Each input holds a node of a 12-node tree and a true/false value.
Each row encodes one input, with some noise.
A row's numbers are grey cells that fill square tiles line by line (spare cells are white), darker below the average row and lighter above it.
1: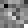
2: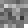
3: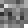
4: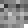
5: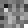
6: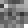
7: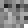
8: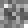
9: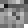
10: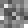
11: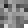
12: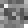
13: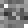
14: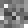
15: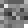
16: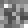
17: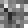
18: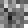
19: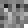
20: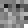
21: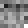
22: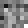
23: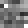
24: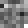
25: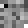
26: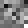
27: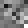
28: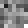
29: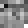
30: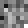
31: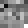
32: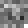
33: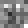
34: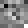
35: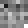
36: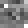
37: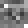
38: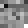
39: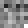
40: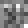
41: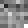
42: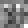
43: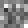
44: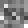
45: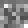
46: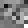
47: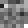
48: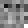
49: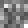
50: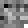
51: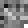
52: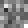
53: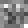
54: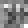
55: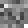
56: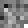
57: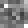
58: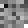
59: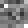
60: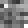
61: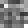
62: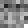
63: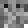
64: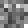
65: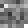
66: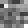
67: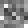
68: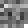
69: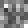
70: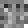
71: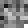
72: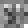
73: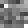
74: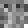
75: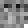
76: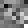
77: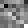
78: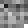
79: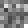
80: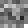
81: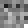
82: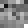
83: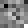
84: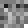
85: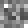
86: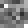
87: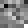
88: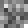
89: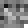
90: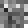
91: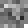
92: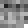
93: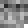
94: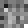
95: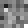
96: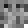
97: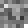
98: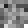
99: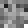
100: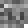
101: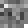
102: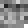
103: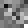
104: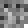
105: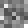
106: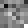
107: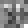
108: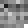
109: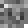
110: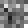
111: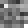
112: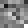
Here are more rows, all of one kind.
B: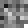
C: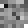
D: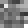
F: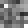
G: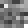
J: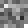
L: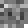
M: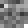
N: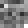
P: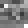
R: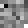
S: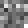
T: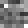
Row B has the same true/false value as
C and R.
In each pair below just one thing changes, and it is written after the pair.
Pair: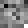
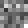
the true/false value
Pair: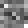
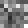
the node of the tree
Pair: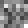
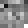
the true/false value
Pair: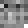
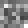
the true/false value
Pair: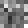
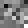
the true/false value
